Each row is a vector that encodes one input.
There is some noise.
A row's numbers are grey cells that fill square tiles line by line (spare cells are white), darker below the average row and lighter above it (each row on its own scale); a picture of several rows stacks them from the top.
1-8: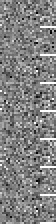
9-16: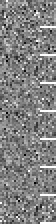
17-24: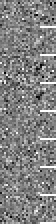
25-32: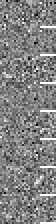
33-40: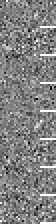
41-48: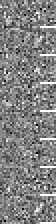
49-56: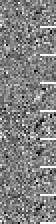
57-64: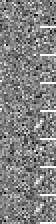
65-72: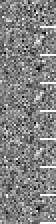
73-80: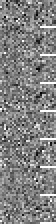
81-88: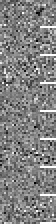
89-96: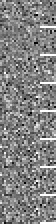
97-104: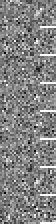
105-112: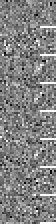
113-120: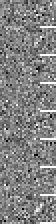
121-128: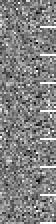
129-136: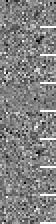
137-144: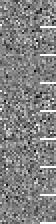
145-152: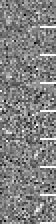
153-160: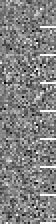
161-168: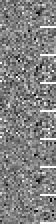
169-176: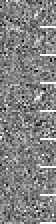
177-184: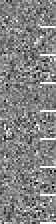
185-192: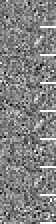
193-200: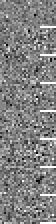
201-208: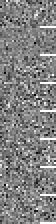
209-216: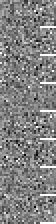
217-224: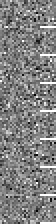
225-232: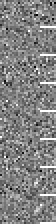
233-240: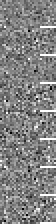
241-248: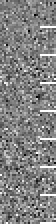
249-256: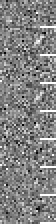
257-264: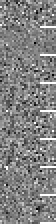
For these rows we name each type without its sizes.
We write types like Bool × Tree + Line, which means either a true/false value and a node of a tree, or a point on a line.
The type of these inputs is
Bool × List(Line).
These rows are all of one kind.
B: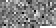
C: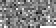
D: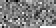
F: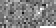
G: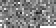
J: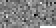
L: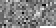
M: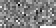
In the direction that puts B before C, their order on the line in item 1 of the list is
F, L, B, C, G, M, D, J.
